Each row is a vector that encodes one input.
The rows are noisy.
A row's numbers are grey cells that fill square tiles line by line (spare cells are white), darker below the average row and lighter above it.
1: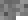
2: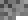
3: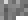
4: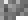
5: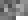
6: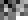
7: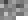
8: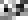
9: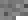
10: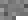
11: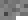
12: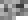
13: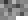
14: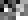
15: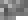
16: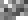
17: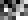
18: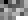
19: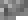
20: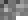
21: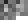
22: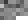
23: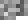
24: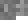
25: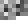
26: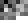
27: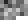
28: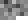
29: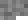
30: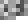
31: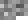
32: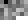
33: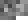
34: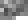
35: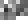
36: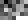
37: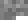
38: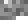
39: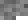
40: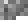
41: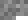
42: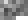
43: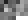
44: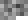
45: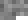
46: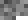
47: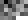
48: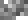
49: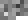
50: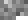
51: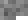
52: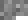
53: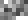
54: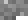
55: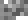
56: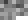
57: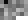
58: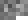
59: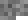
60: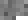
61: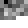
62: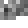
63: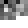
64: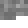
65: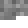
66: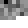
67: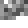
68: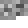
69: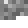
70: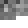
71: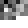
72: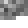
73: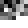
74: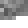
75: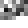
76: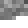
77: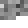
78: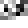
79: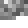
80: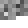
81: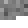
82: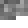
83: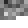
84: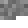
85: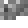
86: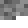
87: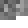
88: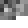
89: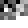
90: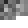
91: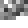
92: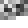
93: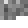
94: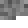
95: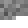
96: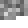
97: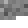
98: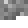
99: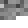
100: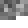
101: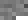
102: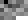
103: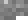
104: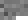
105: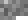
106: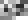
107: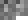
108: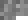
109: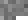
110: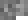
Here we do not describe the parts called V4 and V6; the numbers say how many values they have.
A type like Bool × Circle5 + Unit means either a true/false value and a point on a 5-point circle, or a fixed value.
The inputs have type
Bool × Bool × Bool × (Line5 + V4) + V6.
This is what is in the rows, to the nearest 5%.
About 75% of them hold three true/false values, together with either a point on a 5-point line, or a value of V4. The rest hold a value of V6.
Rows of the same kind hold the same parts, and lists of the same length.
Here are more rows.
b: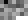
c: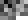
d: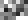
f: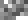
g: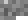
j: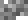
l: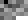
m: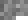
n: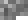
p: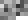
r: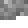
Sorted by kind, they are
b, l, p
c, g, n
d, f, j, m, r

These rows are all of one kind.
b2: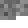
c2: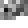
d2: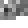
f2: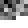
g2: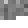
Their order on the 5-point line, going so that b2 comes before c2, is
g2, f2, d2, b2, c2.
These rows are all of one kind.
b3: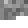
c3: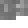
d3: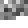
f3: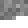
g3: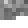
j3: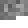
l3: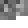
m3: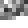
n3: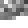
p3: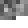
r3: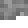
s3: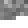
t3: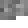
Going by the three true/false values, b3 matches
c3, g3, l3 and s3.
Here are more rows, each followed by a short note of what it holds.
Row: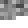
a value of V6
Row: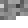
a value of V6
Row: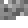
three true/false values and a value of V4
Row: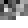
three true/false values and a value of V4
